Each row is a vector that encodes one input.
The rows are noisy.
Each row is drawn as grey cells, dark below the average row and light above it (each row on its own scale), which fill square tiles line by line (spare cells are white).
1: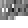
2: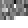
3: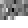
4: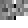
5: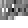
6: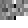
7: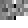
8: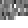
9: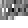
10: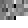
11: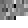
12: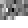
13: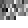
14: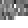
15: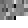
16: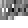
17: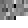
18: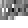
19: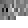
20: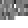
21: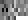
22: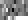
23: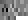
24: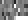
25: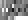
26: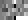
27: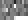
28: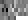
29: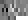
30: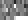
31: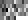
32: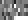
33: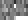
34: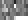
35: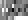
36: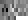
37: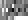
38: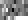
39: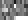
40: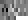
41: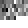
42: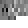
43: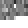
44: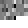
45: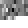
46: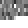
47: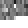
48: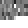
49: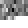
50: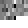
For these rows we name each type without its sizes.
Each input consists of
a point on a line.
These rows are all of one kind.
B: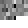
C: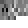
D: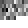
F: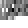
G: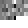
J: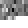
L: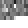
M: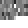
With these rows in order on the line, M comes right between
C and L.
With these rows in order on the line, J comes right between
F and L.
